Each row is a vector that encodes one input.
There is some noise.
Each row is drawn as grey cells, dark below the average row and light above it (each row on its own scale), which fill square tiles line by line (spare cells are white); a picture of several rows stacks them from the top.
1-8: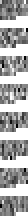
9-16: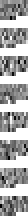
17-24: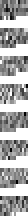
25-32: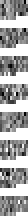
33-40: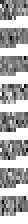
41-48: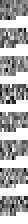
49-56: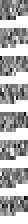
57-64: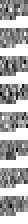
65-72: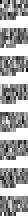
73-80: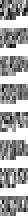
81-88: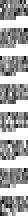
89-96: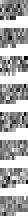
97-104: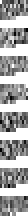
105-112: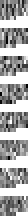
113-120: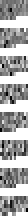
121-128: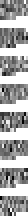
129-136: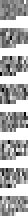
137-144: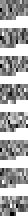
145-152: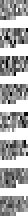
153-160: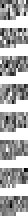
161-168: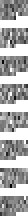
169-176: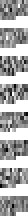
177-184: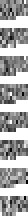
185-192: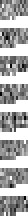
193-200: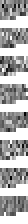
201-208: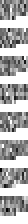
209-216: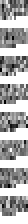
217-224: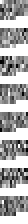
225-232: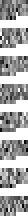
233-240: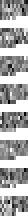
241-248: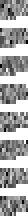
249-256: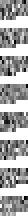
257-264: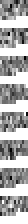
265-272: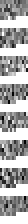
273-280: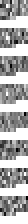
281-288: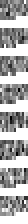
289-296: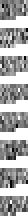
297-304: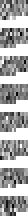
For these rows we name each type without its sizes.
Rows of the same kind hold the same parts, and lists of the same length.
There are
2 kinds of row.
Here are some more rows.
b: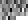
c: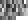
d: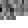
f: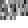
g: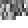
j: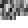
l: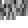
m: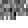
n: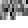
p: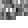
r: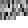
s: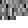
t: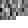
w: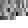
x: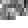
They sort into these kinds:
b
c, d, f, g, j, l, m, n, p, r, s, t, w, x

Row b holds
a fixed value.
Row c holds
four labels.
